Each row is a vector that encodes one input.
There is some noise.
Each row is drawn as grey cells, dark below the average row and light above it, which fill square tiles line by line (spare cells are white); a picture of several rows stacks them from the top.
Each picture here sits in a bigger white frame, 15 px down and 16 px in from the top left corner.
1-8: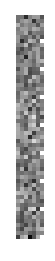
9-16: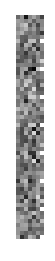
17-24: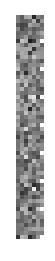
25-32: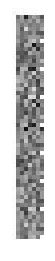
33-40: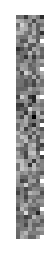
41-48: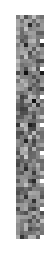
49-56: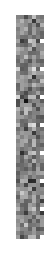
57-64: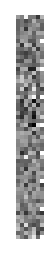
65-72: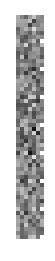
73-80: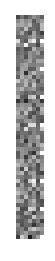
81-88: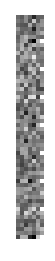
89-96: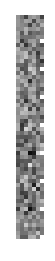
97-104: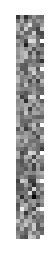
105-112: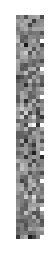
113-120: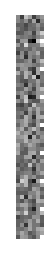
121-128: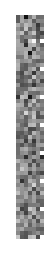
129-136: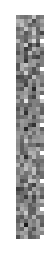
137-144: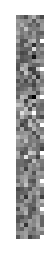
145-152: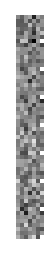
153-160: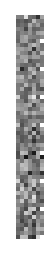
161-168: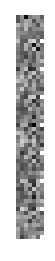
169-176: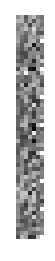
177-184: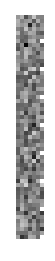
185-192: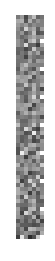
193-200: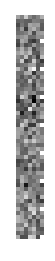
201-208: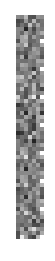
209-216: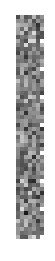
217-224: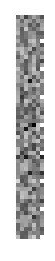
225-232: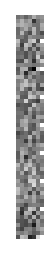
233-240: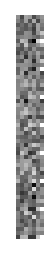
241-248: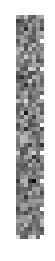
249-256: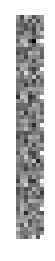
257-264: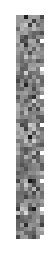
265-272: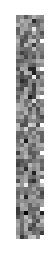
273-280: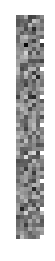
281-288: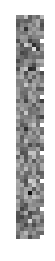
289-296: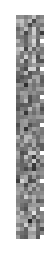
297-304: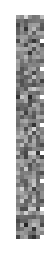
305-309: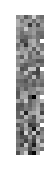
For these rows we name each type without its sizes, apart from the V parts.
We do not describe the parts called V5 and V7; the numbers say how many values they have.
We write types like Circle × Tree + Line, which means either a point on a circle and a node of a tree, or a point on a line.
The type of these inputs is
(Circle + Unit) × V7 + Line × V5.
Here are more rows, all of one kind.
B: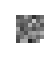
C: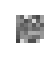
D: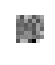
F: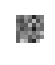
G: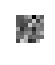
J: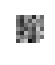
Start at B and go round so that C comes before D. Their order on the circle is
B, G, J, C, D, F.
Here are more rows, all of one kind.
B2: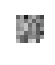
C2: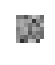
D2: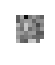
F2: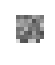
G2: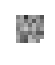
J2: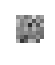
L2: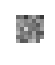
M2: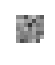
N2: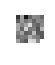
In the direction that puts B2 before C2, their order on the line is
B2, G2, M2, L2, J2, F2, C2, N2, D2.
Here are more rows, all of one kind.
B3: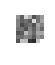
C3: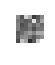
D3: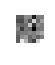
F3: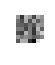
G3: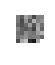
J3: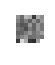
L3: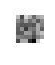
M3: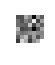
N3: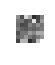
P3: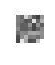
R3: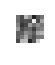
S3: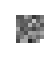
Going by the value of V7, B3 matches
C3, N3, P3 and R3.
